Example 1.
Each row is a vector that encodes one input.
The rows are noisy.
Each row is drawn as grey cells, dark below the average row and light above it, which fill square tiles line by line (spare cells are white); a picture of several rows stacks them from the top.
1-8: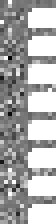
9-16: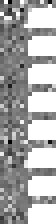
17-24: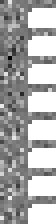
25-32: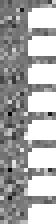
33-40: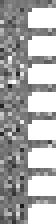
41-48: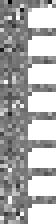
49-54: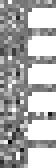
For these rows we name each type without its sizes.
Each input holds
either a point on a circle, or a fixed value.
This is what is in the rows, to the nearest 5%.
About 90% of them hold a point on a circle. The rest hold a fixed value.
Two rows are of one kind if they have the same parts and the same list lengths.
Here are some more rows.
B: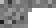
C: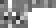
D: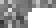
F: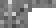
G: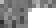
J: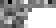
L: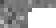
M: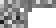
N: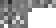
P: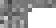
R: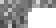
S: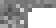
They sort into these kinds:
B, C, D, F, G, L, M, N, P, R, S
J

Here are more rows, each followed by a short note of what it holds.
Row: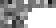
a fixed value
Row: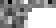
a fixed value
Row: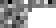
a fixed value
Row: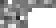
a point on a circle
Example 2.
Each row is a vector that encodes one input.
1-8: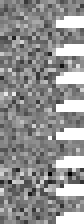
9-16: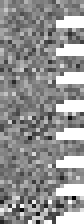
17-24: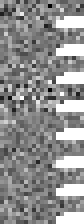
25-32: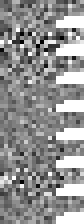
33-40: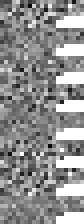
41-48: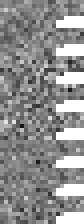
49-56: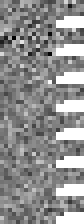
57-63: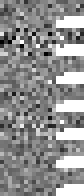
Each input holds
a point on a 5-point circle.
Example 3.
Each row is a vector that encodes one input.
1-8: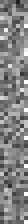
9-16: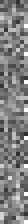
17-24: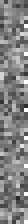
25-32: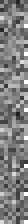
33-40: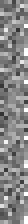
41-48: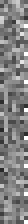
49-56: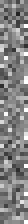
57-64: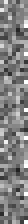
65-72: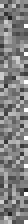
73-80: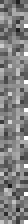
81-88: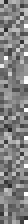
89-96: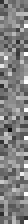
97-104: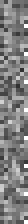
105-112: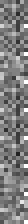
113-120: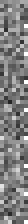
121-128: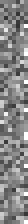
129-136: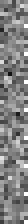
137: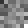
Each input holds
one of 11 labels.
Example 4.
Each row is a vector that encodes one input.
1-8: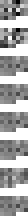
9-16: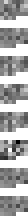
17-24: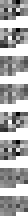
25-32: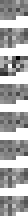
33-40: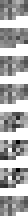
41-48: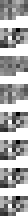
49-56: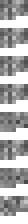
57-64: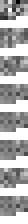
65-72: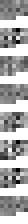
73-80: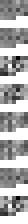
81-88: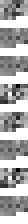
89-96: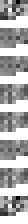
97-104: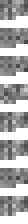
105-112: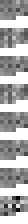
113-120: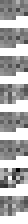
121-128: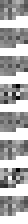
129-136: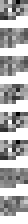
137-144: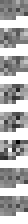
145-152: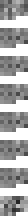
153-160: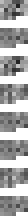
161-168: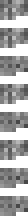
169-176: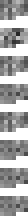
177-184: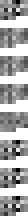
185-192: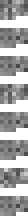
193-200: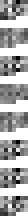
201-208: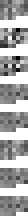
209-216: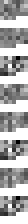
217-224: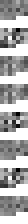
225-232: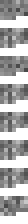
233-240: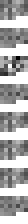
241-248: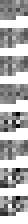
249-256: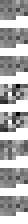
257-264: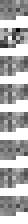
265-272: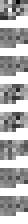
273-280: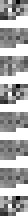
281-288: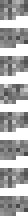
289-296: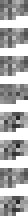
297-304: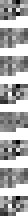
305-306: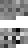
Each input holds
a point on a 6-point line.
